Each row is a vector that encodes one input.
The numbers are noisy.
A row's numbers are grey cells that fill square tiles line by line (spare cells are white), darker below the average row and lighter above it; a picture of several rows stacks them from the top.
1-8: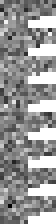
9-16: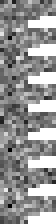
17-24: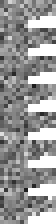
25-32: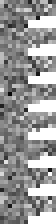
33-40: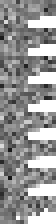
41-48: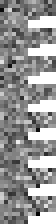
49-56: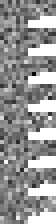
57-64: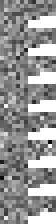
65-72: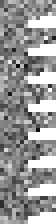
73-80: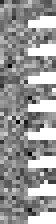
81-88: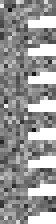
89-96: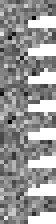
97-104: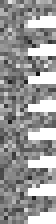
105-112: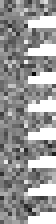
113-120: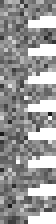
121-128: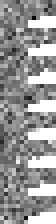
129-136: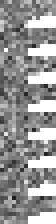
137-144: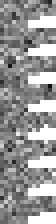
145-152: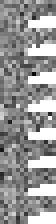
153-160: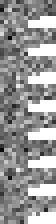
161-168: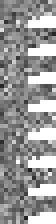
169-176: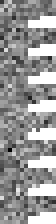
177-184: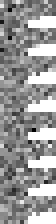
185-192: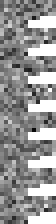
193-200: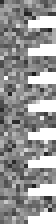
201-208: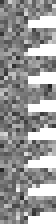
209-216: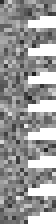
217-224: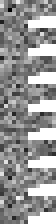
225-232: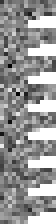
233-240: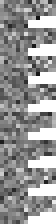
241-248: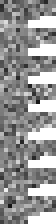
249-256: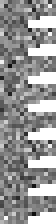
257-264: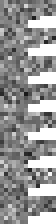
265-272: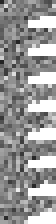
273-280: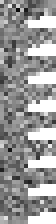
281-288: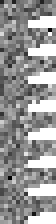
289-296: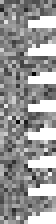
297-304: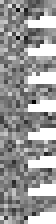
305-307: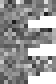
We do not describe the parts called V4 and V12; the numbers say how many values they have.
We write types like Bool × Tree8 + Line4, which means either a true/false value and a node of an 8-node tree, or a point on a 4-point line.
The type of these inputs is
(Circle8 + V4) × V12 + List2(Line6).
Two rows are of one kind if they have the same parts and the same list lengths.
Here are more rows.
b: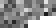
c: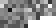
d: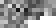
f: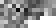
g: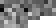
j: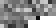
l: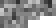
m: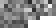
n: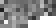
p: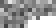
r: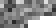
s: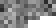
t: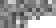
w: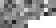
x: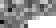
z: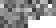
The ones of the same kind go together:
b, r, w, x
c, j, m, z
d, f
g, l, n, s
p, t

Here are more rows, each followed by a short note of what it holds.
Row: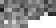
a point on an 8-point circle and a value of V12
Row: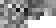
the empty list
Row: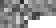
a value of V4 and a value of V12
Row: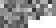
a list of one item
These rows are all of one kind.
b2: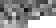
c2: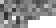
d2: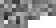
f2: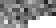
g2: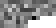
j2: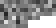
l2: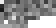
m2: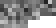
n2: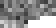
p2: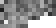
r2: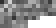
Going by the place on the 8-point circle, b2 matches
f2, m2 and n2.
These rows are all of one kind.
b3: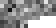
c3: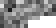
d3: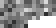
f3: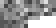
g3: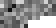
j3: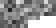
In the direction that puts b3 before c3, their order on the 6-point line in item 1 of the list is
g3, b3, c3, j3, f3, d3.
